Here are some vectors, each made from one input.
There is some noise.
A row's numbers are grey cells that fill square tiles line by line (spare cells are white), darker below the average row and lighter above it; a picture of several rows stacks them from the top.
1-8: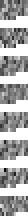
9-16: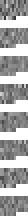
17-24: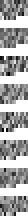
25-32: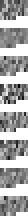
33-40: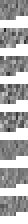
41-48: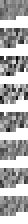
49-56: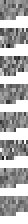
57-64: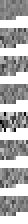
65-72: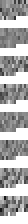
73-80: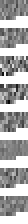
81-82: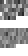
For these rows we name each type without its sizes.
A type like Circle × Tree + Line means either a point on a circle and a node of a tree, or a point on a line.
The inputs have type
(Circle + Line) × Line.
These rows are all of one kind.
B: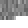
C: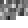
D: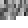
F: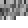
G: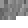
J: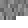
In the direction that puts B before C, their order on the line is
B, J, F, G, D, C.
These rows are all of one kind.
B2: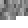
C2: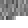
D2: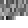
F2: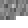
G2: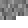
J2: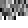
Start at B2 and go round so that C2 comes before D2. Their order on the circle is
B2, F2, J2, C2, D2, G2.
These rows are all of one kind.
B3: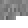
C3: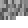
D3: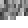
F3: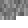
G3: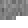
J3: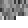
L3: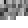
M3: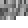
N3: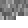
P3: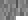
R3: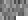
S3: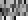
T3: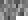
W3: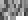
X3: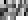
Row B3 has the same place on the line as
M3, R3, W3 and X3.
